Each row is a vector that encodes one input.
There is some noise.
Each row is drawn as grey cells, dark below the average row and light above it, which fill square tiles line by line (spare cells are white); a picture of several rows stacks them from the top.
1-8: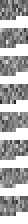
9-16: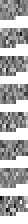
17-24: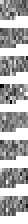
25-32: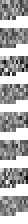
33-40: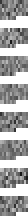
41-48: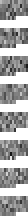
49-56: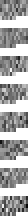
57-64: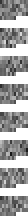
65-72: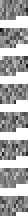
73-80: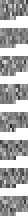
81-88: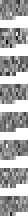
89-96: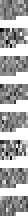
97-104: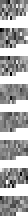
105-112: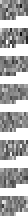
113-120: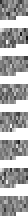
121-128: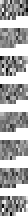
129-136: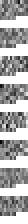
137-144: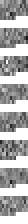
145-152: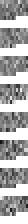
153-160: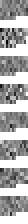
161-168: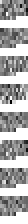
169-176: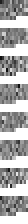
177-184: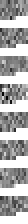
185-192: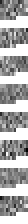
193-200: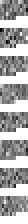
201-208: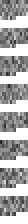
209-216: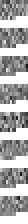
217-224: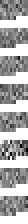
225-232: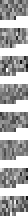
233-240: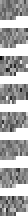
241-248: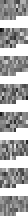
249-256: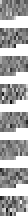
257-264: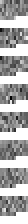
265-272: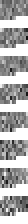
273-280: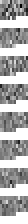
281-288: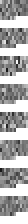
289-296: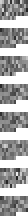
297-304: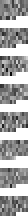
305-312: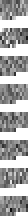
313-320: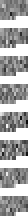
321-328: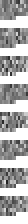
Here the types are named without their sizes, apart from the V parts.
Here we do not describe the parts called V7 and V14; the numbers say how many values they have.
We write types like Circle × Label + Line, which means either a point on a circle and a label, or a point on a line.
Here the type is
Bool × Circle + Unit + V7 × V14.
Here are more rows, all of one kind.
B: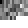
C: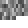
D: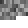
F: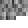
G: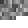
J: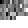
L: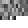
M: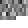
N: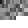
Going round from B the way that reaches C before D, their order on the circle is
B, N, L, M, C, J, F, G, D.
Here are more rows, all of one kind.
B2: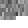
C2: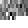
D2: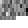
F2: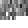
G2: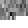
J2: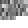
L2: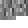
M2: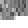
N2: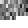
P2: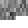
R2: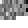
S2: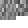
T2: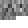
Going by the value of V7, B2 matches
C2, F2, G2 and J2.
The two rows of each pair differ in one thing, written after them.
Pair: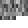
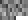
the place on the circle
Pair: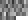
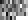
the place on the circle
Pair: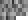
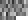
the place on the circle
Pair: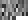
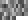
the true/false value
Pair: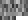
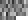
the place on the circle
